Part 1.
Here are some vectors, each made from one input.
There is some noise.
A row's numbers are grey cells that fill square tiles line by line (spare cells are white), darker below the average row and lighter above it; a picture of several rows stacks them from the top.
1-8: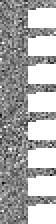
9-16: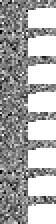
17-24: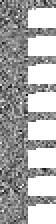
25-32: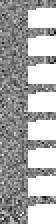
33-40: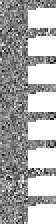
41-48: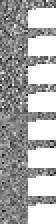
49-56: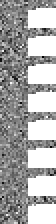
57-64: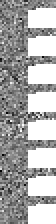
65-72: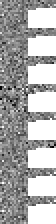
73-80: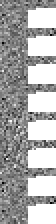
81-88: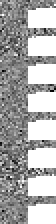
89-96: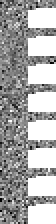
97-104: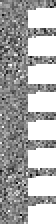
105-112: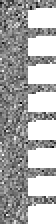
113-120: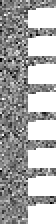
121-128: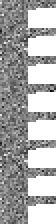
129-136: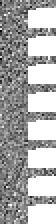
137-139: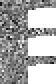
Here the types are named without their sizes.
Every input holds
either a node of a tree, or a list of points on a line.
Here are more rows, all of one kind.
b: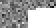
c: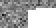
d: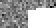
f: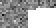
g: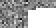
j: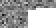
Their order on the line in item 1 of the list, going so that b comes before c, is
b, d, f, c, j, g.
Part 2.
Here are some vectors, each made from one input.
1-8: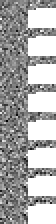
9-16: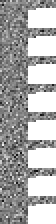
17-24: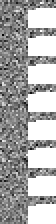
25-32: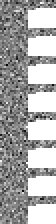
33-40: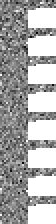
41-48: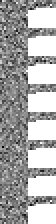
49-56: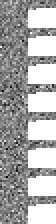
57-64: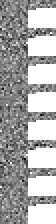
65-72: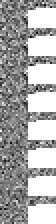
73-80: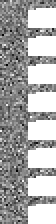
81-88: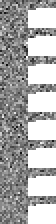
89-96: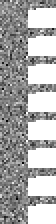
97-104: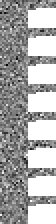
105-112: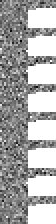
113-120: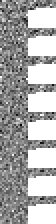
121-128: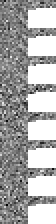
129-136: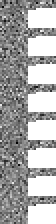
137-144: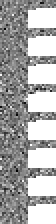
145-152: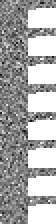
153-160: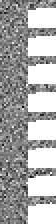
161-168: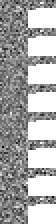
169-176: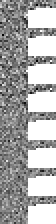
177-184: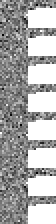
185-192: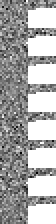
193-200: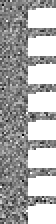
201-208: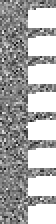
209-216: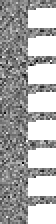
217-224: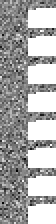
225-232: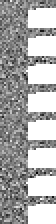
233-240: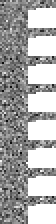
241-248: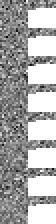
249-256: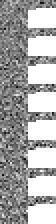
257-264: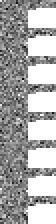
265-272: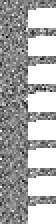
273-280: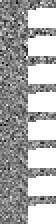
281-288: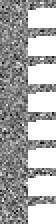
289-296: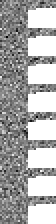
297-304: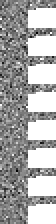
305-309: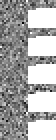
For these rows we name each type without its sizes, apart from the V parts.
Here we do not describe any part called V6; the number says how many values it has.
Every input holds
either a point on a line, or a node of a tree, or a value of V6.
